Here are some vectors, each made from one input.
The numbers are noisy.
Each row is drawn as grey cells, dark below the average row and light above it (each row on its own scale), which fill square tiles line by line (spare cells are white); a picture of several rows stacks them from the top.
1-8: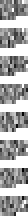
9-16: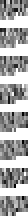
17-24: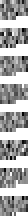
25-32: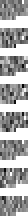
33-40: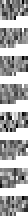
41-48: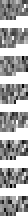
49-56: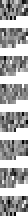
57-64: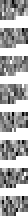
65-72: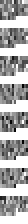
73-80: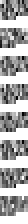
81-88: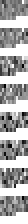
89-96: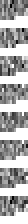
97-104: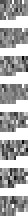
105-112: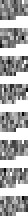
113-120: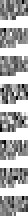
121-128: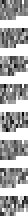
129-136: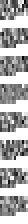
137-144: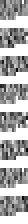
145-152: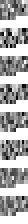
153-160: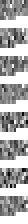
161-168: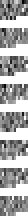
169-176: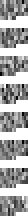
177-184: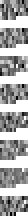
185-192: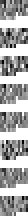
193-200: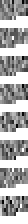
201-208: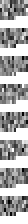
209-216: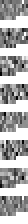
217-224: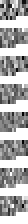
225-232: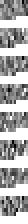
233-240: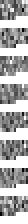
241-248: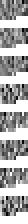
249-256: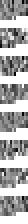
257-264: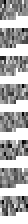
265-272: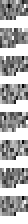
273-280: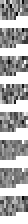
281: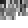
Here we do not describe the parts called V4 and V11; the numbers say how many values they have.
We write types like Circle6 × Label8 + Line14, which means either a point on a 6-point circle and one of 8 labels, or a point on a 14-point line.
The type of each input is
Bool × (Line5 + Tree9) + V4 × V11.
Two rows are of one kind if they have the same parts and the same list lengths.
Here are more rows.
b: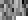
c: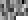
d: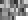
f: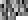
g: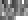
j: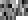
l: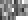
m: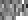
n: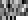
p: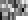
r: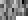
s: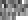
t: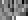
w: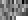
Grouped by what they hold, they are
b, j, n, r, t, w
c, f
d, g, l, m, p, s

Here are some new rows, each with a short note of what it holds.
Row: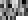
a point on a 5-point line and a true/false value
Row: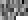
a node of a 9-node tree and a true/false value
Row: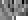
a point on a 5-point line and a true/false value
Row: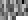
a node of a 9-node tree and a true/false value
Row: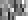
a value of V4 and a value of V11
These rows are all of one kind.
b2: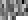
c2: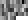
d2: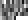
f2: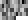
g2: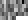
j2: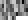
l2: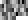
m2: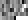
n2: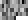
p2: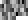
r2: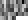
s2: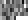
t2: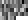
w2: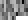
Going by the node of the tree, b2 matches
g2, j2, r2 and w2.
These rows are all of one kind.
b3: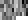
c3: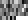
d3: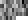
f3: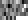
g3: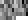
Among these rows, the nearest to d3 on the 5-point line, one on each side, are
c3 and g3.
